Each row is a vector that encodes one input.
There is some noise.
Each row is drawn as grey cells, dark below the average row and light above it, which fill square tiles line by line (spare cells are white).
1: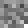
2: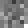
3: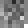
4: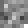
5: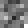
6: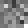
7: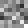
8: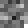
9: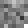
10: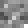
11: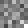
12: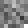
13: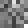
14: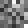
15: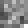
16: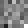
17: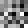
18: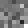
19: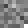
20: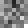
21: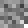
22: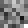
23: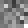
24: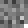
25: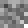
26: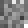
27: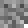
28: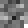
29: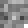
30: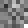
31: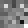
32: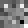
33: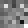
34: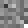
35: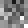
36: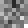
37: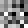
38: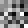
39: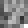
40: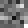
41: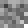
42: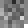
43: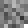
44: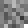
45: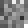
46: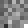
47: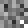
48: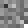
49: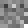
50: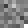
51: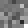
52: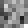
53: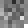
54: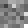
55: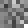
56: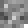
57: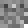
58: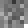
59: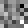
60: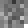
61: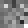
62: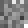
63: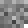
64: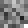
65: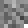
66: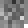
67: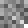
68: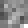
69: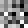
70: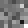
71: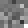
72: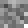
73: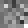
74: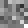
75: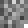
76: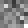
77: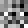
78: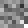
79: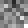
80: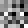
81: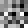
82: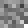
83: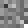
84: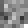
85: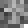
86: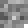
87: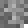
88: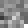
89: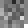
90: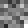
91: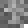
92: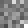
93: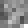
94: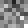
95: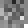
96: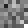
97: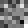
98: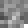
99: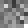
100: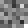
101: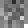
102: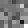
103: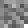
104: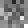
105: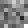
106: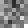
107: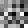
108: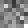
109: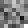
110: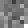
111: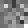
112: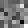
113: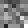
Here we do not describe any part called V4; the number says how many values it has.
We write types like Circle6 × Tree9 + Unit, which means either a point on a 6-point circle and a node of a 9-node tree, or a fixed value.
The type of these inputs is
List2(Bool × V4).
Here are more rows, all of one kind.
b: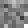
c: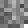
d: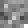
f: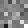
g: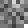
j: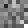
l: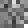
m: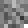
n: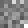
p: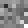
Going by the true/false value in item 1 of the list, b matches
c, d, m and p.
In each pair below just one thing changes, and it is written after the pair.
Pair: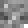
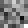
the value of V4 in item 1 of the list
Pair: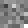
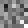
the true/false value in item 1 of the list
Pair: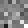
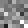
the true/false value in item 2 of the list
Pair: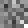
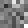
the true/false value in item 2 of the list
